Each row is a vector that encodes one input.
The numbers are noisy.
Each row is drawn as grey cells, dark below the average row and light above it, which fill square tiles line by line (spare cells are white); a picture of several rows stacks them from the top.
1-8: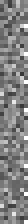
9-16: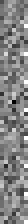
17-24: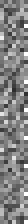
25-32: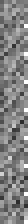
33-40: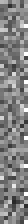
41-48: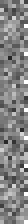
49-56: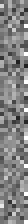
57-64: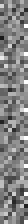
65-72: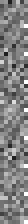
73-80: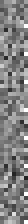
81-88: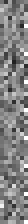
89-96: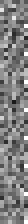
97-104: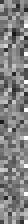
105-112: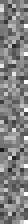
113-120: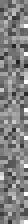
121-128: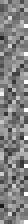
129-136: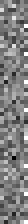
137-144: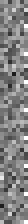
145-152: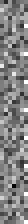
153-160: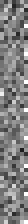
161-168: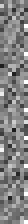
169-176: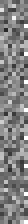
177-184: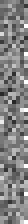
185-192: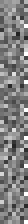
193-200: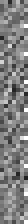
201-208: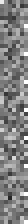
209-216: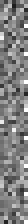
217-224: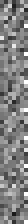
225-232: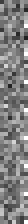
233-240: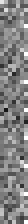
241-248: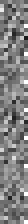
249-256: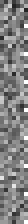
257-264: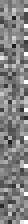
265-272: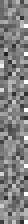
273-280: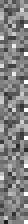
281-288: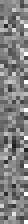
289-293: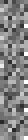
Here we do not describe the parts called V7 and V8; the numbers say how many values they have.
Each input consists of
either one of 6 labels, a true/false value and a value of V7, or a value of V8.
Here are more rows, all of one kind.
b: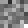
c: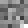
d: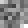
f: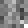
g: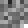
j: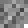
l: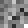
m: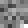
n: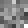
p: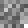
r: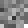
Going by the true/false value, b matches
c, d, g and m.
